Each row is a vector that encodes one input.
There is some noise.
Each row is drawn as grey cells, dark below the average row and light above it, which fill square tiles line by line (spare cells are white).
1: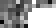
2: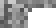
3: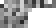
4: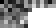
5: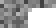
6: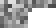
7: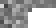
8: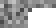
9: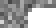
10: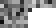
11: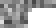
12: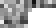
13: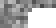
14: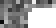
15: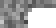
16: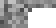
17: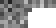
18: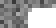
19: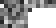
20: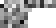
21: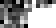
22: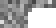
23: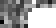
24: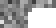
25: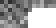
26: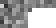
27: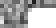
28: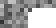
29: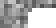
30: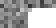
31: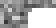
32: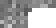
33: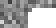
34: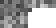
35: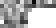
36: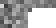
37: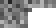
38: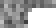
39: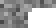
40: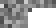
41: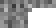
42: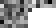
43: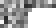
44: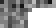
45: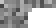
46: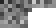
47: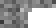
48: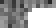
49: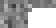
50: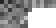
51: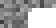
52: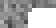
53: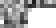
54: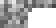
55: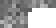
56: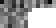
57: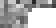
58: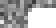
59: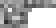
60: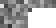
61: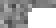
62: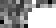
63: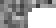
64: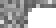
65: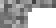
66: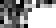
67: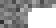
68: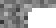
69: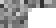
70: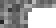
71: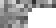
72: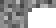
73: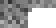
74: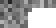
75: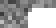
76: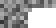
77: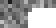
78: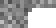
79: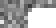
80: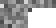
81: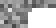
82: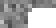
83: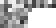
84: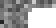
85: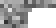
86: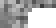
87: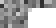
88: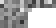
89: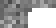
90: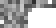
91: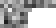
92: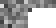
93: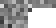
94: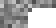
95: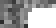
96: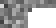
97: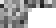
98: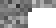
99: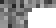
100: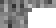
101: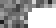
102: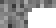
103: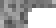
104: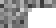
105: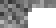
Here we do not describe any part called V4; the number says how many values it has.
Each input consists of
a value of V4, together with either a point on a 5-point line, or three true/false values.
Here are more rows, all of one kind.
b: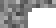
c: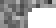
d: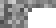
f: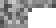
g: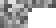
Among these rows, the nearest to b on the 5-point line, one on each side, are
c and f.
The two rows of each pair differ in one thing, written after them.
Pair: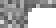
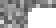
one of the three true/false values
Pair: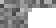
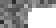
one of the three true/false values
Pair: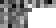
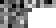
one of the three true/false values
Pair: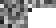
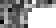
the value of V4
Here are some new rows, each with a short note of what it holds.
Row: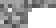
a point on a 5-point line and a value of V4
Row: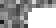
a point on a 5-point line and a value of V4
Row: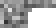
a point on a 5-point line and a value of V4
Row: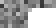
three true/false values and a value of V4
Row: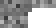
a point on a 5-point line and a value of V4
